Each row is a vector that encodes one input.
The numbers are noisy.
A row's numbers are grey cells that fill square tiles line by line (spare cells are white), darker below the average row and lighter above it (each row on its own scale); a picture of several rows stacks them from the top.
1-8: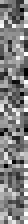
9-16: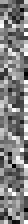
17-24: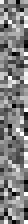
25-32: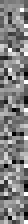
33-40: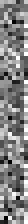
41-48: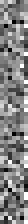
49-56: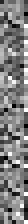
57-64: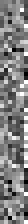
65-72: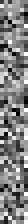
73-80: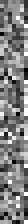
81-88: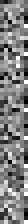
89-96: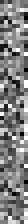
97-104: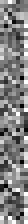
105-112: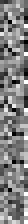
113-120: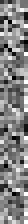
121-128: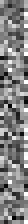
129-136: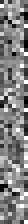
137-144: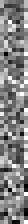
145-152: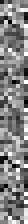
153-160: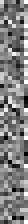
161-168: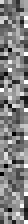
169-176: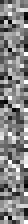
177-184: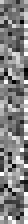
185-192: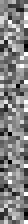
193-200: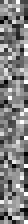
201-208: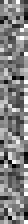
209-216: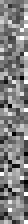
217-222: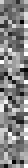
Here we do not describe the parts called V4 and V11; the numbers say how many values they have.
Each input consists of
either a fixed value, or a node of a 10-node tree and a value of V4, or a true/false value and a value of V11.
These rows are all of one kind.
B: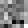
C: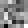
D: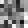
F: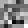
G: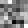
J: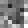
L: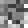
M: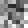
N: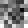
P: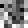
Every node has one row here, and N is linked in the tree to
F and J.
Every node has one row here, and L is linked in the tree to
M.
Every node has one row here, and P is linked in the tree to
B and C.
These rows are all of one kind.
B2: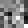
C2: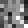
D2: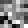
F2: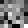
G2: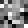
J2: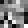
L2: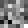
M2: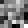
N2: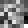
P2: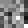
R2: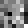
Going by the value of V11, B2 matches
N2 and P2.
